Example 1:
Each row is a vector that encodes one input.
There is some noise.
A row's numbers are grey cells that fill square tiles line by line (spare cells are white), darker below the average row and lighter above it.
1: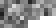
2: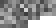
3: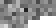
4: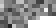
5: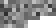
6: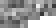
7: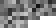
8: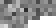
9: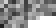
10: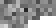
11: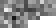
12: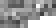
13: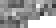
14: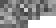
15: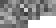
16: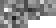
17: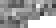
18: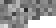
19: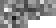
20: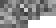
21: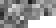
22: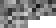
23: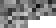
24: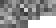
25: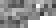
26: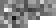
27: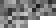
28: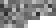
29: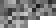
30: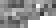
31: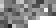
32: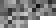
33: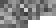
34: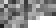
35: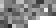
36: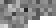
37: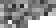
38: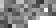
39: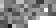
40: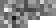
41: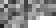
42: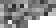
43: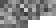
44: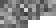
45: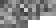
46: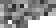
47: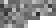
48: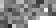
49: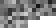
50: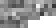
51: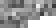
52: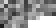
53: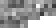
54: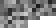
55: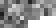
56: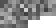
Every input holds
one of 10 labels.
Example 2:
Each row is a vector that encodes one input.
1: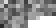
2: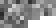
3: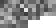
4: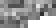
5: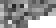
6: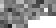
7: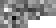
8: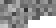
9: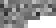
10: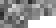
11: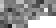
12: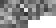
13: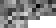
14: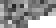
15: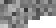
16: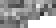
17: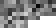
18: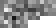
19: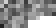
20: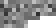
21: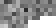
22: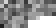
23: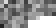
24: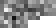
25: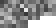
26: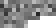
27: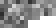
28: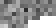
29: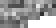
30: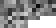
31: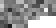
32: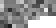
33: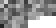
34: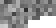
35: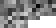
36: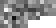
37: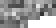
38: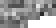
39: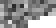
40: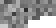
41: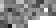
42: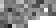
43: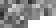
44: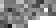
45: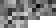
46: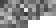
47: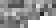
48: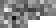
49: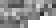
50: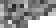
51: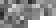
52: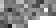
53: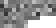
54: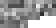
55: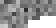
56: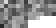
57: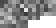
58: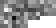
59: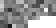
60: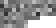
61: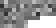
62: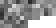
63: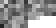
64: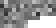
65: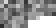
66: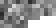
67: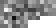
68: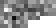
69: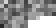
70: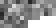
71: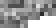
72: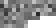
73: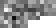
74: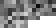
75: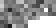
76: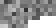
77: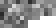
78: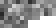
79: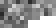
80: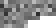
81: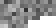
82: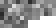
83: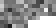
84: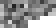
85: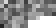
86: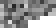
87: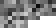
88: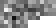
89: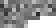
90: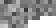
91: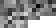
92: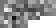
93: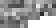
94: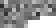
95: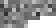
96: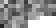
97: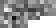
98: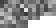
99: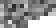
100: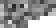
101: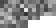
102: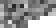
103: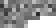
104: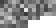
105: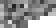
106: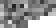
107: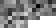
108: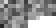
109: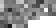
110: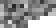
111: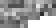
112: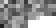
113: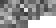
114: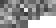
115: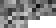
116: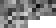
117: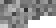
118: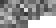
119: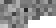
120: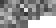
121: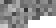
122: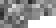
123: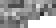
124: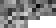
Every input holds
one of 10 labels.
